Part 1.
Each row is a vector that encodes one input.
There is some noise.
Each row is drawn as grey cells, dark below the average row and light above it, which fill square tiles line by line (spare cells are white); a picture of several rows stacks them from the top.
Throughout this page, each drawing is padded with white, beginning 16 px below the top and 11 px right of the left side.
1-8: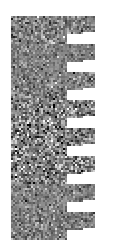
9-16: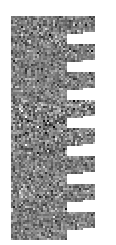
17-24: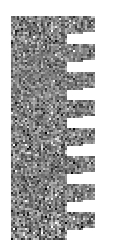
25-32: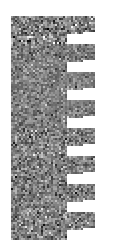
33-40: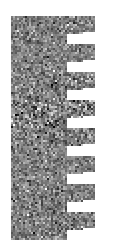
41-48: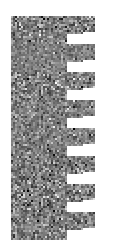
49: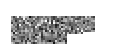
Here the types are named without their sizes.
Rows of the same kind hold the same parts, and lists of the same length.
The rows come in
2 kinds.
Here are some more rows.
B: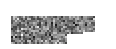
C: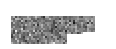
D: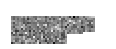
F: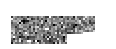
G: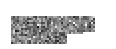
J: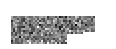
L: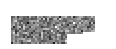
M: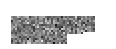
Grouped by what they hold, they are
B, C, J, M
D, F, G, L

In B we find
a point on a line and a node of a tree.
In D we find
a point on a line.
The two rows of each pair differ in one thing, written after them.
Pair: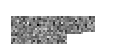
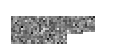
the place on the line
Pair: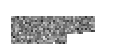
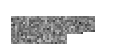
the node of the tree
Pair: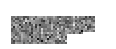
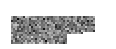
the node of the tree
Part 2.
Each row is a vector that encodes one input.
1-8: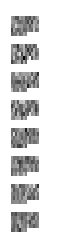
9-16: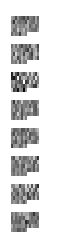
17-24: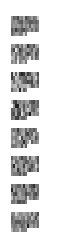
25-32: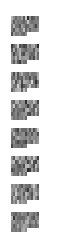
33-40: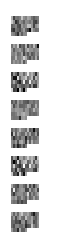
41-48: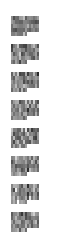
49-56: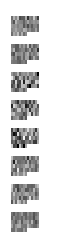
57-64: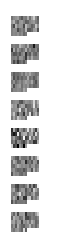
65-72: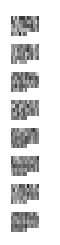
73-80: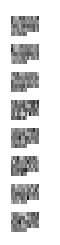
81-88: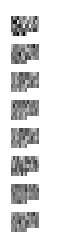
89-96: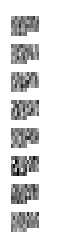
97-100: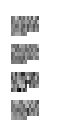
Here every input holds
a list of up to two items, each a point on a 3-point line and a point on a 6-point line.
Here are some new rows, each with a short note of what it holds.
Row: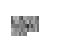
a list of one item
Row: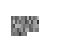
a list of two items
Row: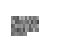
a list of two items
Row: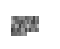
a list of two items
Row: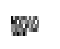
the empty list
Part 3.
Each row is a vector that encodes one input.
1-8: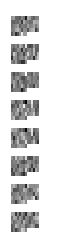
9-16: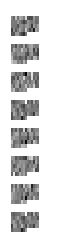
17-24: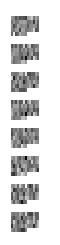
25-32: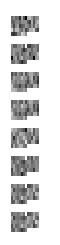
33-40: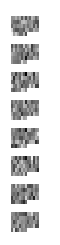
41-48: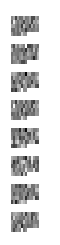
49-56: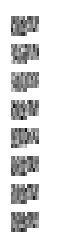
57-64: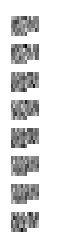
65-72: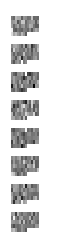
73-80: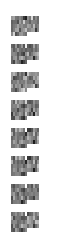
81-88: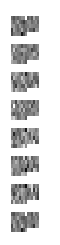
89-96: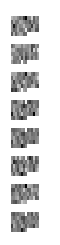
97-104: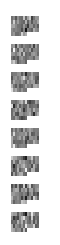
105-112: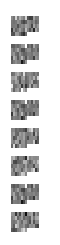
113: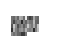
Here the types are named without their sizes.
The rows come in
2 kinds.
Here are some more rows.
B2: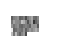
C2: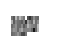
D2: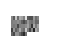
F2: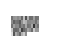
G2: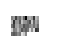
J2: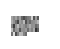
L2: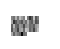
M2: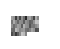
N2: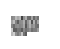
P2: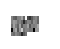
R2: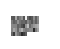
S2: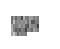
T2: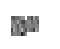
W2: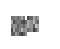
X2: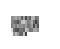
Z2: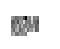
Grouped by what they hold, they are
B2, F2, G2, J2, M2, N2, S2, X2, Z2
C2, D2, L2, P2, R2, T2, W2

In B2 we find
a label and three true/false values.
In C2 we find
a label.
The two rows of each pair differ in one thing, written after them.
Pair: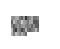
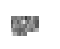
the label
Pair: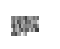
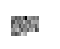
the label
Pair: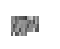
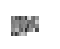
one of the three true/false values
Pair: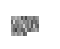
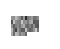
one of the three true/false values
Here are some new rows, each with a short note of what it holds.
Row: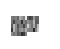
a label
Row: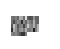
a label
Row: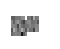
a label
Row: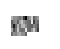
a label and three true/false values
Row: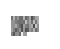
a label and three true/false values
